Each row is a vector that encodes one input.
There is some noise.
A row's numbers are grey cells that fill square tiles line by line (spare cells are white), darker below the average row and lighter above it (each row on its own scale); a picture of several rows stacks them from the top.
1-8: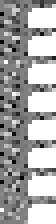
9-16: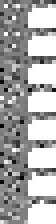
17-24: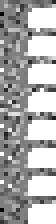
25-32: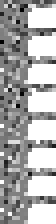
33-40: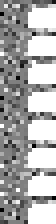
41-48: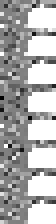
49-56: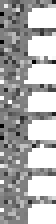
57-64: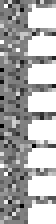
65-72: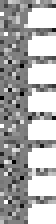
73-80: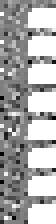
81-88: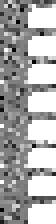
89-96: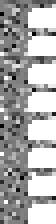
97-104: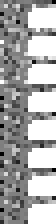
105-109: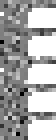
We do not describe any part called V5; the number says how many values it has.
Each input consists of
a true/false value, together with either a point on an 8-point line, or a value of V5.
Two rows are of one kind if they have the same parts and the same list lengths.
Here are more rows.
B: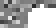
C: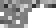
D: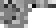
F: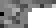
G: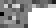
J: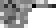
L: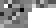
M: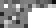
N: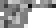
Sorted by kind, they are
B, C, D, J, N
F, G, L, M

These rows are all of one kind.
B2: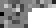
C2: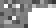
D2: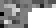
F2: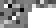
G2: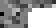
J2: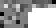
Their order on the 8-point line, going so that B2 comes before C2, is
D2, G2, B2, J2, C2, F2.
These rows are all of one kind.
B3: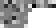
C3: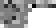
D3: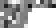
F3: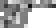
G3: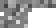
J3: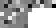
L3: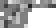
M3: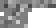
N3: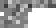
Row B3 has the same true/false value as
C3, D3 and J3.
